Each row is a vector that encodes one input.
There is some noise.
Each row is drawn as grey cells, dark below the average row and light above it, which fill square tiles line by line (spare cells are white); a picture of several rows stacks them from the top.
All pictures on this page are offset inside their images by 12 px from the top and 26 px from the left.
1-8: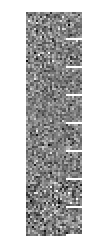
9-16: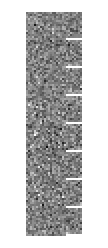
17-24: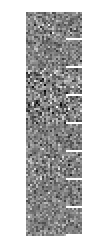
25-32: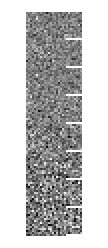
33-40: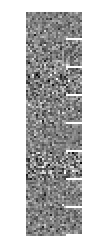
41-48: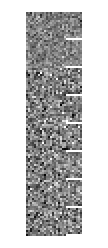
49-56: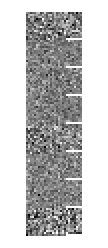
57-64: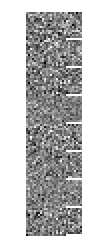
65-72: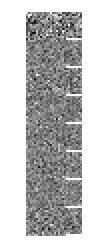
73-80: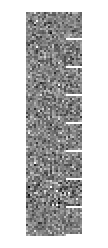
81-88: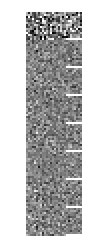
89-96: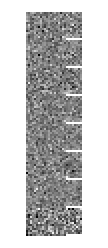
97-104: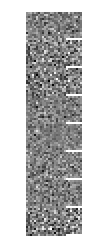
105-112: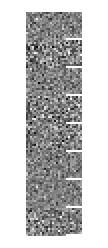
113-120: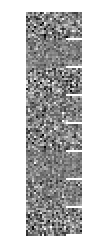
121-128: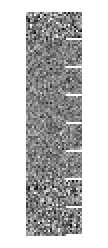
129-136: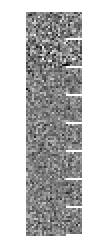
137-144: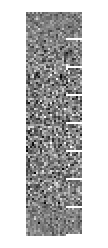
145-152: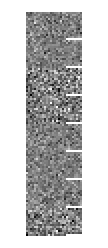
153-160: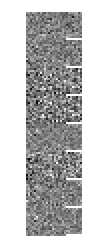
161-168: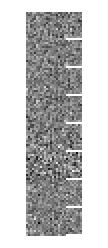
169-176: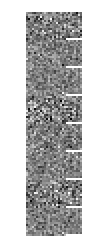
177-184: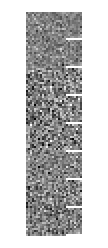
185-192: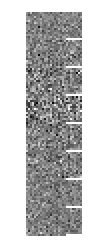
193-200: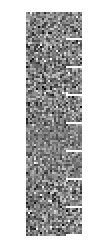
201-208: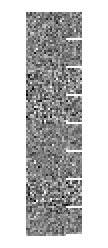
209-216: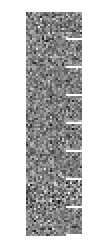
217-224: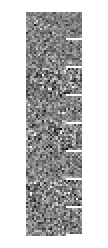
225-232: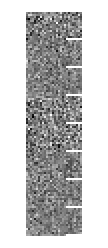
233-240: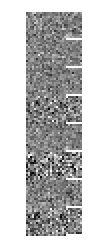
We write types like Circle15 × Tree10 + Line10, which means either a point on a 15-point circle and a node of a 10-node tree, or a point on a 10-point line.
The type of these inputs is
Bool × Bool × Bool + Circle15 + Label10.
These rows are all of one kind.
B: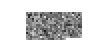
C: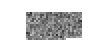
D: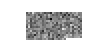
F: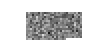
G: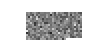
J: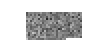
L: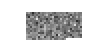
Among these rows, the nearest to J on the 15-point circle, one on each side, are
B and D.
